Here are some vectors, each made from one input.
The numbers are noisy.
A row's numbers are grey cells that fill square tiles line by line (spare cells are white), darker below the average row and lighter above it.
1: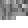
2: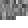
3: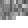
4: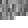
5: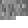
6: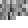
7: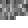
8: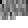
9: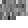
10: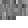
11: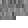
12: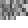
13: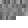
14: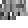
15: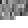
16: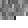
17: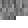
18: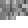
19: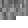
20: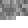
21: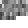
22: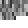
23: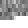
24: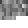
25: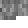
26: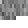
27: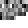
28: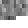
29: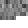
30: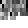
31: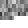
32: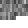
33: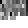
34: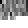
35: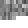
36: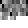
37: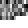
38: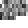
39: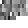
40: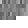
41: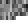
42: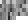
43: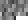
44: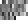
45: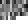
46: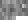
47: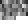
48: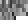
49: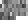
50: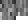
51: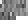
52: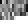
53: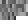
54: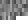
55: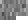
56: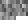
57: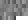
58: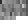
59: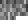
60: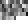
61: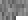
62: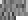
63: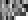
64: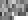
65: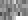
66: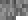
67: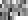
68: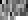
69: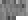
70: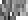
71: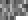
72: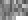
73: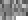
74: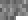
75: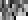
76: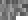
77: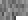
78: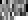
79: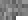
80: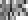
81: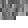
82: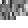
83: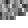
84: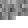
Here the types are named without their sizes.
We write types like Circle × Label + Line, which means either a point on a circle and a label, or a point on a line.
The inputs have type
(Label + Line) × Line.
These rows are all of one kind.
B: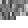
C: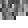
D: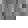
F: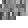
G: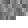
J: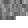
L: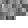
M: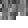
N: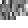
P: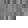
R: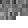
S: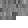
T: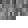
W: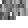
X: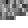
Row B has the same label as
C, J, M and S.
